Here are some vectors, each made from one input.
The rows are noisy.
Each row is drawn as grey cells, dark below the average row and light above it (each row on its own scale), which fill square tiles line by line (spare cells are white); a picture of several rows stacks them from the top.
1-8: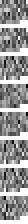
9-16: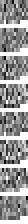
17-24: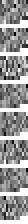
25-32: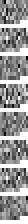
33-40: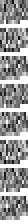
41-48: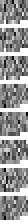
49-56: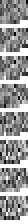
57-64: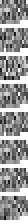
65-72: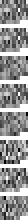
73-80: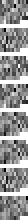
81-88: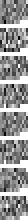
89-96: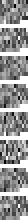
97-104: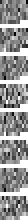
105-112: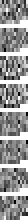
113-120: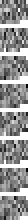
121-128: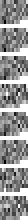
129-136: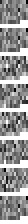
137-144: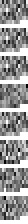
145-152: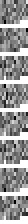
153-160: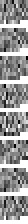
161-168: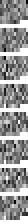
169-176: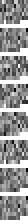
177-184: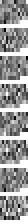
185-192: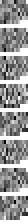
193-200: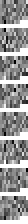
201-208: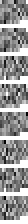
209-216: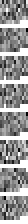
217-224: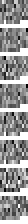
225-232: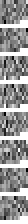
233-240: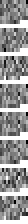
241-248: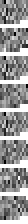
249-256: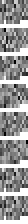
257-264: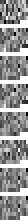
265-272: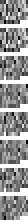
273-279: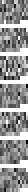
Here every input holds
a point on an 11-point line.
